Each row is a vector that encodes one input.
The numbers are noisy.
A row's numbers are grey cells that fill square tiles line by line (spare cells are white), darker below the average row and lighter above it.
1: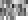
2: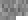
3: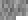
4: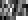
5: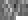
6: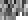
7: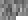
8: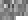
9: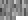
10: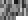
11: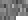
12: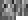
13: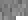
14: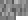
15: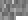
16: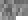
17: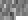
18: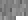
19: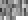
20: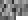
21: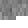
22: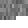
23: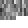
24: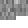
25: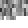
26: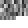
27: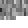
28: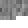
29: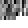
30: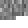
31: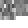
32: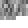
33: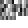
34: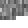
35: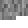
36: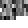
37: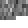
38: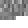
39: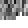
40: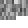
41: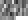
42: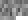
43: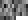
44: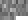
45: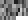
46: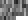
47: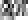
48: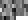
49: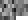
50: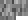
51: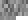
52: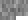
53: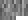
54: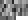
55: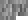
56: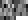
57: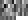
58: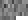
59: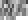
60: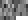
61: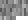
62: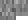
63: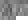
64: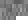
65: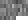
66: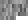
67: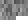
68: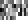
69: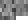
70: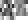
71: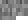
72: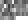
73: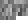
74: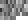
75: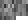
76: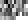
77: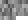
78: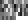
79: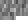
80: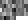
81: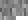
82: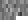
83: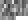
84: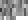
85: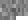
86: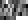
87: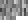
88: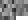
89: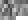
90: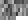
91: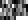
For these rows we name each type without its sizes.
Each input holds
a list of items, each a point on a line and a true/false value.
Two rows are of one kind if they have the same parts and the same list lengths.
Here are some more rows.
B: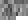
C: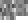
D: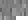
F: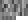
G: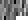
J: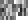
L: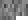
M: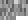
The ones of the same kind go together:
B, C, D, F, L
G
J, M

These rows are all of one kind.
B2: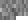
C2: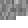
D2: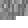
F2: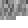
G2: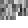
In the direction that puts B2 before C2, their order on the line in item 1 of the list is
B2, F2, D2, C2, G2.
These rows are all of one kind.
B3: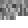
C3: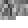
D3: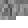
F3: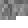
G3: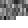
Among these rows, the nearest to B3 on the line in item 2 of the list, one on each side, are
C3 and G3.
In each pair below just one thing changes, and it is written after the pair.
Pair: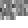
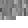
the true/false value in item 1 of the list
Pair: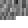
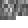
the place on the line in item 1 of the list
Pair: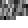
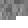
the true/false value in item 1 of the list
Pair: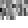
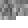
the true/false value in item 1 of the list
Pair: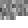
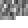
the true/false value in item 2 of the list
